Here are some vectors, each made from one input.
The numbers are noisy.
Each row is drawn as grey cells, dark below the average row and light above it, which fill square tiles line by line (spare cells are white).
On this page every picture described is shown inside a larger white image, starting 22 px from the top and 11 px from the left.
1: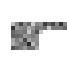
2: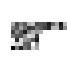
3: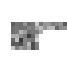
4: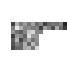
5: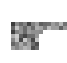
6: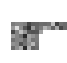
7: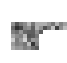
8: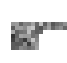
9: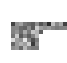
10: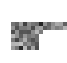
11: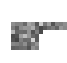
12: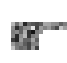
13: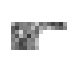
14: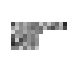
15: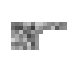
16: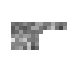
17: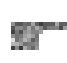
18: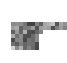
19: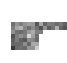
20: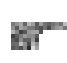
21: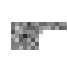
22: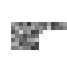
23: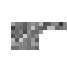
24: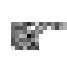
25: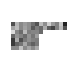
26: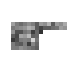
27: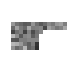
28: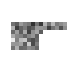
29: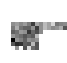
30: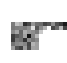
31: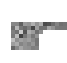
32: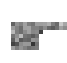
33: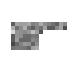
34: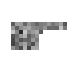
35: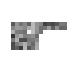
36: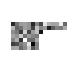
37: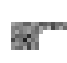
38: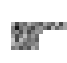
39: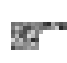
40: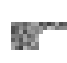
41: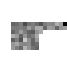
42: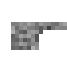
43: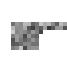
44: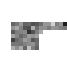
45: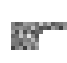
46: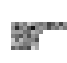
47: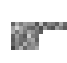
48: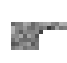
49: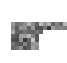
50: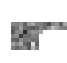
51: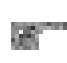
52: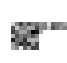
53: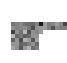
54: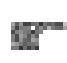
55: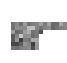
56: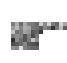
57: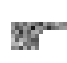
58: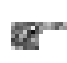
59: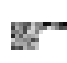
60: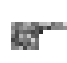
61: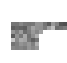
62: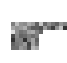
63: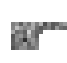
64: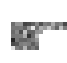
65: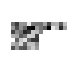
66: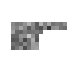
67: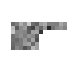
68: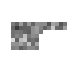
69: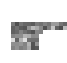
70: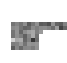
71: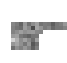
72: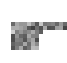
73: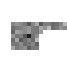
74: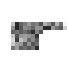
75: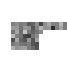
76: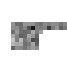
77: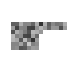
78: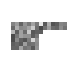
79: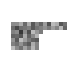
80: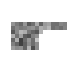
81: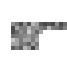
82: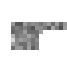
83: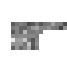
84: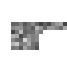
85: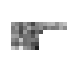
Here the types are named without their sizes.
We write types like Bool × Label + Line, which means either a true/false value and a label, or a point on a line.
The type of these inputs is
(Bool × Bool × Bool + Unit) × Line.
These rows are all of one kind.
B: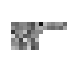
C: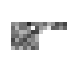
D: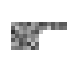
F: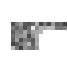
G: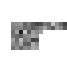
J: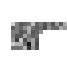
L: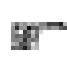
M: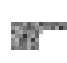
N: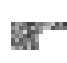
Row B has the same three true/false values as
D, L and M.
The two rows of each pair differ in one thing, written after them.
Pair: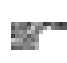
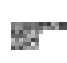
the place on the line
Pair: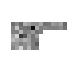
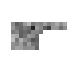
the place on the line
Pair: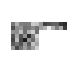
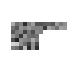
the place on the line
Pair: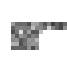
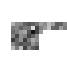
one of the three true/false values
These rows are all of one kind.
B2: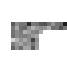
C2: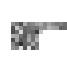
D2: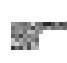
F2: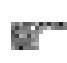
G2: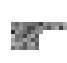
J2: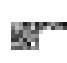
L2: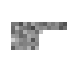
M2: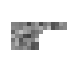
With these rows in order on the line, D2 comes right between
J2 and M2.
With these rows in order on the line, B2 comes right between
J2 and L2.
